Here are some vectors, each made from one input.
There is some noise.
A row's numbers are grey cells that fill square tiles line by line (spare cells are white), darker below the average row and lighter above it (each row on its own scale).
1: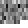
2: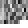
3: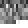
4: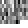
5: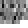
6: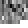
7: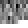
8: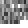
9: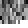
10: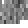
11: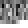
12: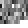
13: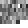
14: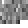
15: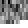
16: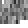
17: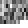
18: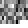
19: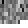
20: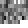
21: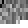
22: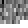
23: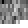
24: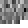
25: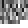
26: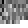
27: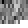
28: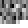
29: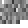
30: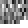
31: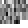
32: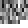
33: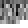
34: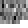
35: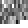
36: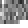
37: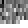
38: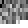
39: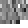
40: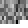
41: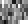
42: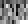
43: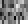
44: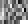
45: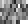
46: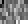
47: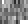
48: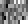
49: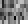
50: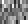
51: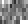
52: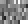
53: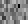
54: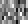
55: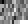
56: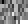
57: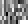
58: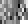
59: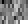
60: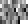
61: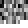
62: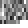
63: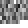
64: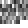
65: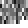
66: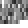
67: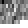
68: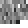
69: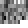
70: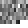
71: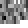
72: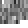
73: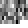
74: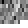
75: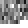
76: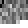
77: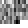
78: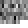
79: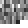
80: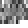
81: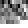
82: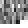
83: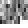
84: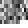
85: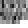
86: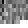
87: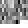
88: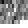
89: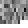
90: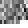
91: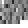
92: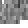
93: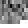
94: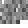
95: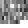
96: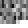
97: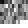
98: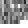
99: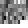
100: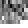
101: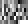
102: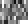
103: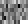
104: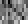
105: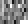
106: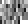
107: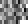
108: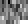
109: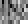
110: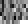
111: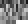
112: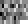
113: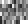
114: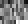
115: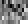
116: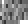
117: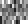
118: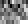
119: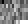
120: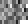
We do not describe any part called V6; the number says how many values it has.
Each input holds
a point on an 8-point circle, together with either a point on a 7-point line, or a value of V6.
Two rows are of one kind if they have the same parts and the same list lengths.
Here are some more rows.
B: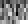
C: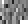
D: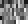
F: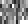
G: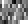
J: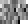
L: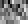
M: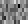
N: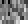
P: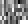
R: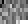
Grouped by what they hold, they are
B, D, L, M, N, R
C, F, G, J, P

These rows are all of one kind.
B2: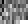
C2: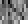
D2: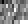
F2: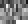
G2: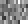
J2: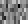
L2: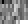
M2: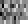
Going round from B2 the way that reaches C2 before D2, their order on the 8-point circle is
B2, F2, L2, C2, G2, J2, M2, D2.
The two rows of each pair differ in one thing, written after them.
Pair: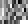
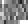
the place on the 7-point line
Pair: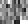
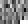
the place on the 8-point circle
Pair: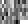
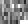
the place on the 8-point circle
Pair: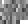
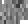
the place on the 8-point circle
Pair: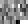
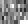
the place on the 8-point circle
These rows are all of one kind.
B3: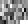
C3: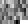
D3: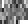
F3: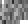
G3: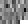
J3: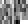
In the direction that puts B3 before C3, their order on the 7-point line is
D3, F3, B3, G3, J3, C3.
